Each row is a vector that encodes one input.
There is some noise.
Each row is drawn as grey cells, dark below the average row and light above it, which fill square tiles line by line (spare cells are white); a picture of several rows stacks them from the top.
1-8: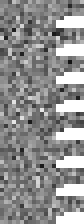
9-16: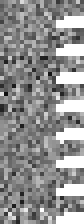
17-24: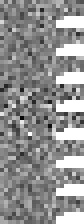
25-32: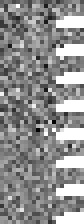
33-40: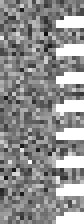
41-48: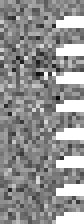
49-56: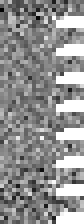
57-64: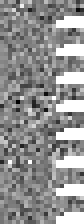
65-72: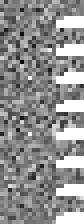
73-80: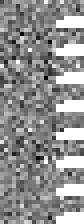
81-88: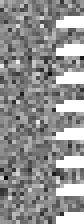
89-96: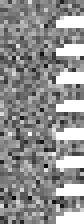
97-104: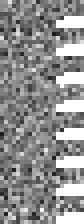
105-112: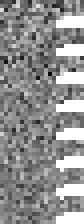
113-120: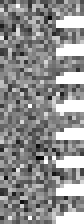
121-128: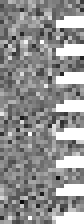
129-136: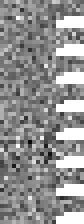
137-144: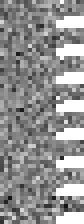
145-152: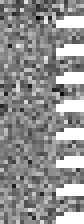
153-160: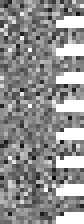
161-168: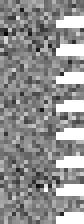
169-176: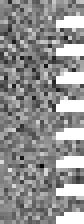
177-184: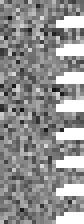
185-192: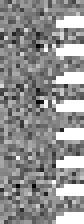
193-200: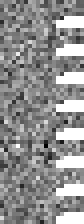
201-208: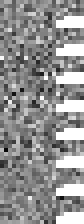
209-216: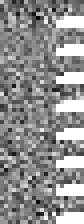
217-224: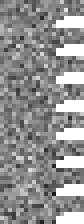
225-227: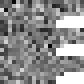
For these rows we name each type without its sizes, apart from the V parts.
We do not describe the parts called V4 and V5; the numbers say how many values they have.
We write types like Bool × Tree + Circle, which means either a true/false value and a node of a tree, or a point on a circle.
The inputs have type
Bool × Bool × Bool + Label × (Line + V5) + V4.
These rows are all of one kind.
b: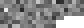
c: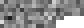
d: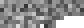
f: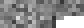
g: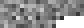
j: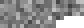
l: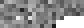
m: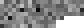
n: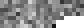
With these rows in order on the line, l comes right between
j and n.
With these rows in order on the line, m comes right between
c and d.
